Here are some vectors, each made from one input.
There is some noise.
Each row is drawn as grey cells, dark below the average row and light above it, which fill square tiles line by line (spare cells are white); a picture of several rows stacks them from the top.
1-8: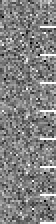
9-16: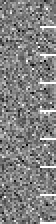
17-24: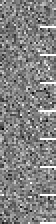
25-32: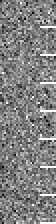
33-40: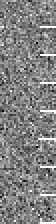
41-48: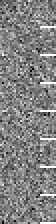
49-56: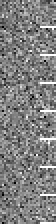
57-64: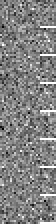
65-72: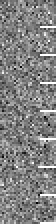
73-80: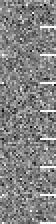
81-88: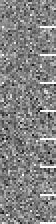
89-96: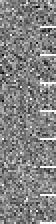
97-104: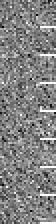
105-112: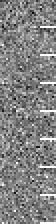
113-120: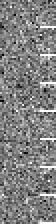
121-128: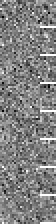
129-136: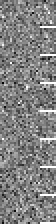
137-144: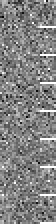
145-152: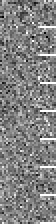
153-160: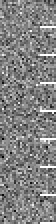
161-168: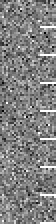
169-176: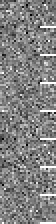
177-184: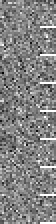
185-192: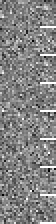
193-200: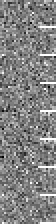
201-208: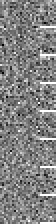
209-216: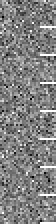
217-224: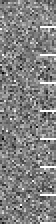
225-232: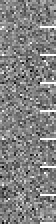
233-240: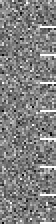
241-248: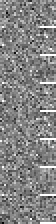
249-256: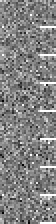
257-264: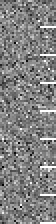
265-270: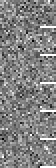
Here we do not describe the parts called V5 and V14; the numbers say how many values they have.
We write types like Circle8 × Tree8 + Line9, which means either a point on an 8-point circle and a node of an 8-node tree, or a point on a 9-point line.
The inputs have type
Bool × Label8 × V5 × V14.
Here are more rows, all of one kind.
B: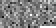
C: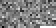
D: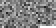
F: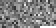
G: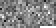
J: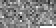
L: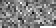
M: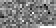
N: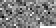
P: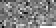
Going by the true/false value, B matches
D, M and N.
